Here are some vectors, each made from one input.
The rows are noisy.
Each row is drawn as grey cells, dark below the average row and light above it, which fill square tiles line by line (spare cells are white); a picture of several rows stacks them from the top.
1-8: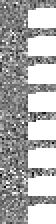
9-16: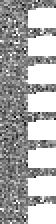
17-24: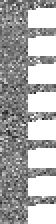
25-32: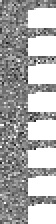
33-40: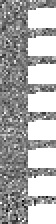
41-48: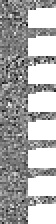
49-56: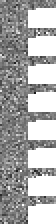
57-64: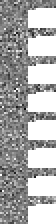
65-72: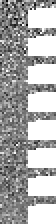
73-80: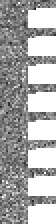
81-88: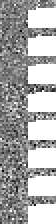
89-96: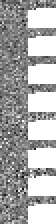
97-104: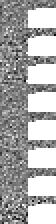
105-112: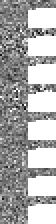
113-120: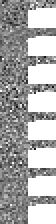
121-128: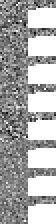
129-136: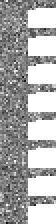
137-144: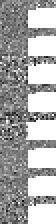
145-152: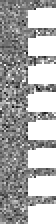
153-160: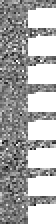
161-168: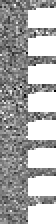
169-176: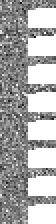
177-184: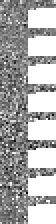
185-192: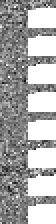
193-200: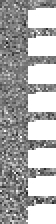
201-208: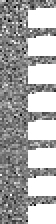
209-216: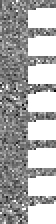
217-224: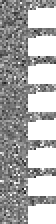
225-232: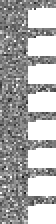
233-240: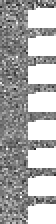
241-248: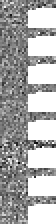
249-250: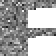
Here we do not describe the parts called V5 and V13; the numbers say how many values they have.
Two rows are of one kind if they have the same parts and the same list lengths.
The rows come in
3 kinds.
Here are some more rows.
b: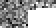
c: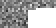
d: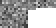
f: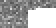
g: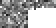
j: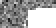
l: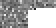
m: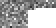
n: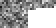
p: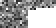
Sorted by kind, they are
b, c, d, n
f, j, m
g, l, p

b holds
three true/false values.
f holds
a value of V5 and a value of V13.
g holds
a node of a 9-node tree.
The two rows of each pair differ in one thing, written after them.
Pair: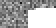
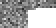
the value of V5
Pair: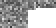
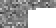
the value of V13
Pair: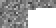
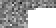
the value of V13
